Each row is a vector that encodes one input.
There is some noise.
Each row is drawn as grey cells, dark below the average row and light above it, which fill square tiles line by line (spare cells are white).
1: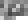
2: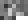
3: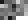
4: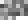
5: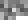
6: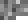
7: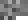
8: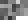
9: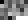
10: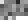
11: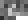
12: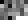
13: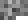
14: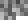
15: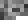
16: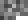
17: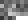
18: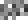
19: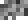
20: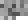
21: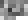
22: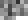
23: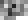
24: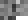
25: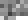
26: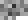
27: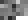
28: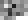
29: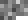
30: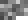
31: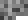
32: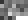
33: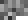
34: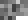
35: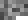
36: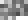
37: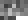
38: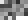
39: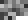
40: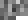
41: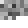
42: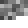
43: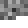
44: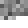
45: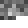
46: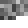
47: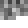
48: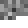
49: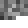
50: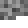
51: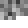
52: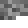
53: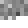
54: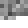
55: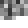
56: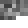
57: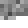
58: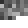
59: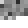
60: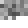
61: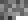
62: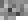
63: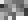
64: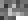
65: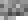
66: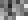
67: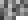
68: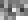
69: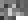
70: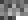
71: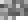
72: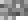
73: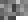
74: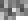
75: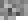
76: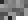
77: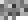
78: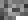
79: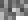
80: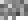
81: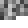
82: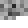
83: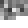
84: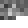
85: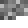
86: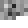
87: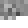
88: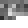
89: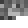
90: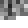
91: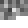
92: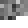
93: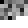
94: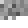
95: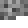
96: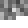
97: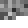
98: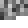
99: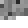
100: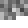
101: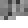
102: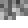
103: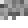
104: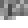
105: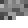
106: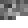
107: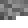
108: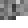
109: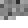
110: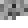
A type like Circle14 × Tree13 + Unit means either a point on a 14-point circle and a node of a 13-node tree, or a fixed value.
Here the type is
Bool × Line12.
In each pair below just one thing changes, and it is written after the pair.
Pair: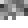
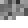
the place on the 12-point line
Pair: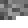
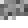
the true/false value
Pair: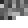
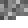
the place on the 12-point line
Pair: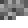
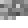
the true/false value
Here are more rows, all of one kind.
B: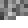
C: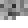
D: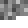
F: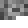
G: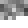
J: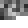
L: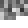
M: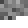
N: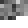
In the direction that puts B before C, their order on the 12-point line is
G, L, J, F, M, B, D, C, N.
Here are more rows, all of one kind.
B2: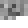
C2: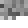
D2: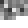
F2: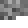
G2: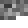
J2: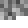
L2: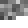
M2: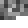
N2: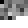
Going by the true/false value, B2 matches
C2, D2 and J2.
